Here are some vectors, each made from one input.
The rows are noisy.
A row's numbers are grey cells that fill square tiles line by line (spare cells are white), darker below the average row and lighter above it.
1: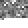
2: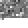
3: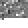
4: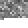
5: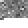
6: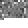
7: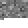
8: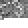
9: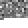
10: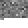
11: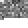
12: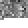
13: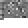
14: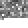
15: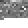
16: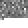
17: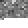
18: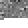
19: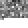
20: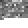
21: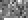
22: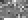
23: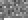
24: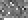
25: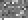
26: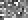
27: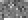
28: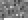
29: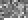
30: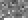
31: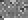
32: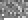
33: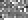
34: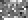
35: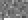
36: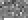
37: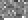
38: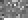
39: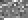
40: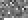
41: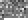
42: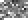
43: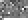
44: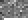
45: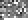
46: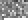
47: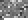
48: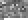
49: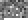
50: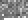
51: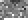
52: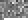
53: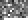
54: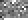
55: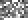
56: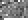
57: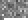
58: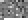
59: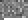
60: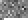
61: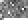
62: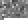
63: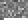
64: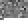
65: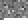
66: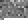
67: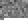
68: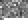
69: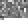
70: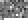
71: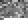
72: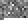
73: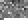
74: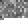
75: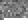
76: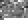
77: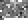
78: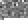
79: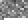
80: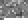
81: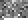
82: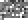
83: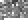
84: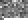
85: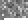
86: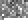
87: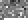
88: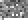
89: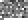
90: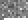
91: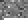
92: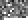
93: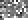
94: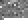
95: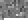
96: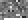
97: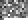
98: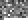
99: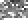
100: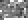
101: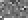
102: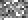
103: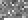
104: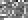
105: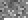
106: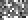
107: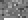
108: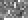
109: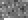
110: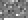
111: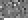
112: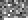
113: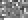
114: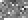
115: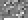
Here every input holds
either a fixed value, or one of 7 labels, one of 8 labels and a true/false value.
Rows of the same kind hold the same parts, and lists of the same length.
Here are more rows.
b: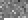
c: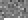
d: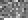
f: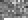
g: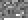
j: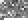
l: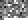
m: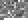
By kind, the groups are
b, c, d, f, g, j, m
l

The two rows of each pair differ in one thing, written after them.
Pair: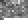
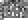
the true/false value
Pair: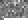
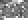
one of the two labels
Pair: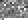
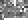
the true/false value
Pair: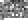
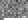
the true/false value
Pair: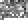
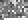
one of the two labels
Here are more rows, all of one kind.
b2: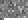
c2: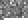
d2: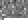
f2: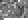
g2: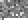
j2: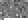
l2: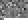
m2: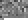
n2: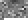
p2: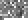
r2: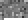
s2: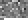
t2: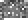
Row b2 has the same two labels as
m2, n2, r2 and t2.
